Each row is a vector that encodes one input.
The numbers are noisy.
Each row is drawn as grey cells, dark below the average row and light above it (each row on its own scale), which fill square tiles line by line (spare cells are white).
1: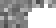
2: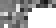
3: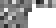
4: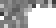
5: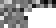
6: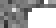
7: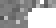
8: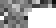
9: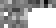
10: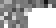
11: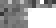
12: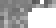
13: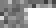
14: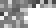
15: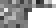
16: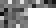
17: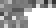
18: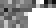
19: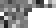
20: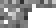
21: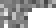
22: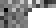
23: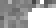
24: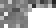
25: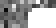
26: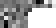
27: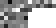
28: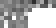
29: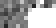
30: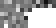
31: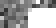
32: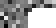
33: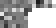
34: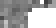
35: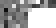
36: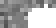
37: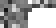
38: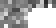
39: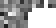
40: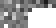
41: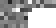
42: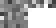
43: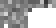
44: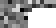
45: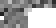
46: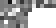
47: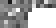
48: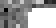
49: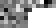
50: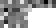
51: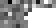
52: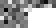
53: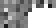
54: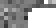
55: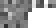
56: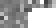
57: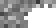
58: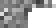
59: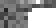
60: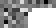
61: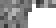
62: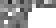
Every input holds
a point on an 8-point line.
